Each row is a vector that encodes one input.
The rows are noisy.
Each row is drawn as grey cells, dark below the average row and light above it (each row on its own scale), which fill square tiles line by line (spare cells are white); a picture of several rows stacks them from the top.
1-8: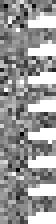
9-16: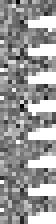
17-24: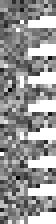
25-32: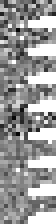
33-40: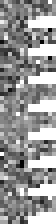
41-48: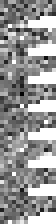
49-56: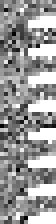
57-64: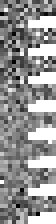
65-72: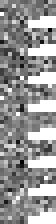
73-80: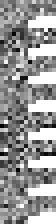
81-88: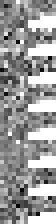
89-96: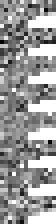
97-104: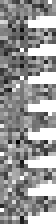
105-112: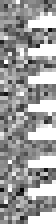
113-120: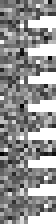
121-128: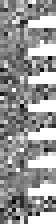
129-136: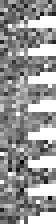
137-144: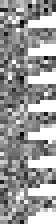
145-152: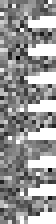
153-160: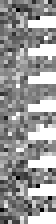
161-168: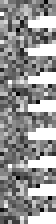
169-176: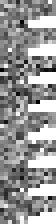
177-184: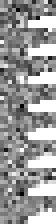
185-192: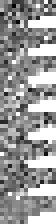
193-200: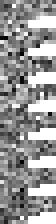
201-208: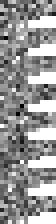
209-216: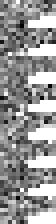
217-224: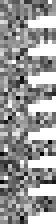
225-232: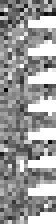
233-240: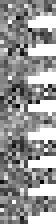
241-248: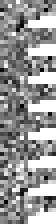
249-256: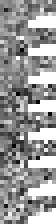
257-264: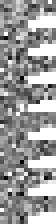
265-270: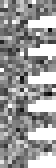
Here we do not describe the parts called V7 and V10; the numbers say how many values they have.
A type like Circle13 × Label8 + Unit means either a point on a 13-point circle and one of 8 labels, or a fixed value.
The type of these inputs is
Bool × (Line4 × Line5 + Line8) × V7 + V10.
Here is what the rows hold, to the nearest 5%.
About 65% of them hold a true/false value and a value of V7, together with either a point on a 4-point line and a point on a 5-point line, or a point on an 8-point line. The rest hold a value of V10.
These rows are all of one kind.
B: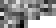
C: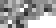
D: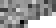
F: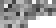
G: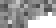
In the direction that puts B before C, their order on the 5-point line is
B, G, C, D, F.
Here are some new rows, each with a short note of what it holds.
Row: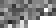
a value of V10
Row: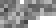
a point on a 4-point line, a point on a 5-point line, a true/false value and a value of V7
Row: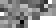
a point on an 8-point line, a true/false value and a value of V7
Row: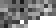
a value of V10
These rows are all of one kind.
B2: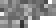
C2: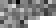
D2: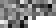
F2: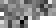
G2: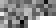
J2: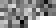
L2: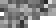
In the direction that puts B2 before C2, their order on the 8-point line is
B2, L2, F2, C2, G2, J2, D2.
